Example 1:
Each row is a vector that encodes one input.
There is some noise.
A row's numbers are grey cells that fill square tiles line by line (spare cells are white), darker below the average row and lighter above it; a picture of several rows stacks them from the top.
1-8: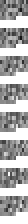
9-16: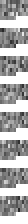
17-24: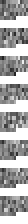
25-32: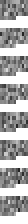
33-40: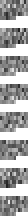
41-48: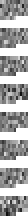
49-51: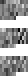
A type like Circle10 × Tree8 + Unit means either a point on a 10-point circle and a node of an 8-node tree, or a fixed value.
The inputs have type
Line4 + Tree7.
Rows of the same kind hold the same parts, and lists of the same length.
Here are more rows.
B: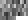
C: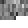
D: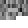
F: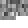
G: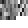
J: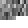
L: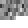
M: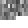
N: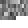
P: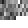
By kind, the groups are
B, F, J, L, M
C, D, G, N, P

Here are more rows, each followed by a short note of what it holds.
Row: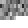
a point on a 4-point line
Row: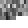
a point on a 4-point line
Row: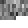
a node of a 7-node tree
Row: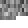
a node of a 7-node tree
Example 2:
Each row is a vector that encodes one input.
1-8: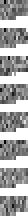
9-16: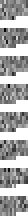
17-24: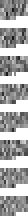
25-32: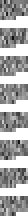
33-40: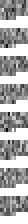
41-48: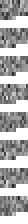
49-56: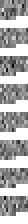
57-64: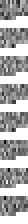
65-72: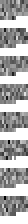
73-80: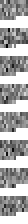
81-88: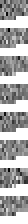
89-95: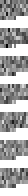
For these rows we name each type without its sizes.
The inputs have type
(Circle + Unit) × Line.
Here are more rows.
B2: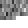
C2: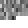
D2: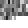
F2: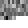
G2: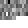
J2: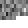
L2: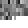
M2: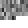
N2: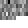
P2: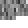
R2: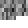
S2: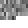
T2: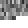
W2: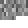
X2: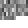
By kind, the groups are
B2, D2, F2, J2, L2, P2, R2
C2, G2, M2, N2, S2, T2, W2, X2

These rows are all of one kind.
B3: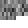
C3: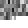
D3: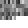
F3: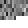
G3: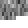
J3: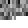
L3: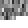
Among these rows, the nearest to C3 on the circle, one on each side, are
F3 and L3.
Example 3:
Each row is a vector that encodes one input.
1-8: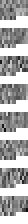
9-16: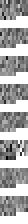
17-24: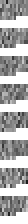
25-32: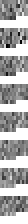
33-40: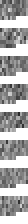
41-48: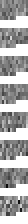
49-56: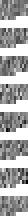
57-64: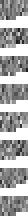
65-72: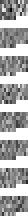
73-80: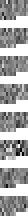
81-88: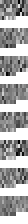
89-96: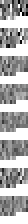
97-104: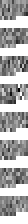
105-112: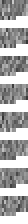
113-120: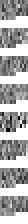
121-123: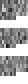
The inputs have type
Bool × Tree15.
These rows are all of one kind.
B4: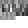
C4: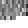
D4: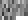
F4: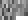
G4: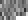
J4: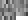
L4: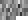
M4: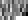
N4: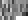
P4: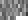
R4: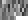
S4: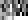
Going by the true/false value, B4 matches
G4, L4 and S4.
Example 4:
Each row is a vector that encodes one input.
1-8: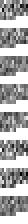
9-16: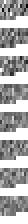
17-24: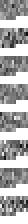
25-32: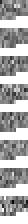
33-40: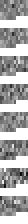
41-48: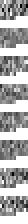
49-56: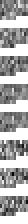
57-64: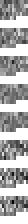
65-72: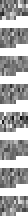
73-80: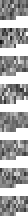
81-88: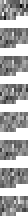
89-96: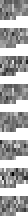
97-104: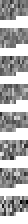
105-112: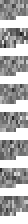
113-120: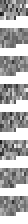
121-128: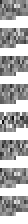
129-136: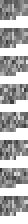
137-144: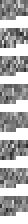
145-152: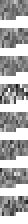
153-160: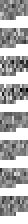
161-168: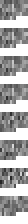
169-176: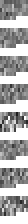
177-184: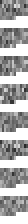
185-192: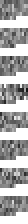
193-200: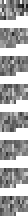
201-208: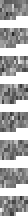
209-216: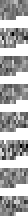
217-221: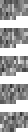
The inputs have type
Bool × Tree7.
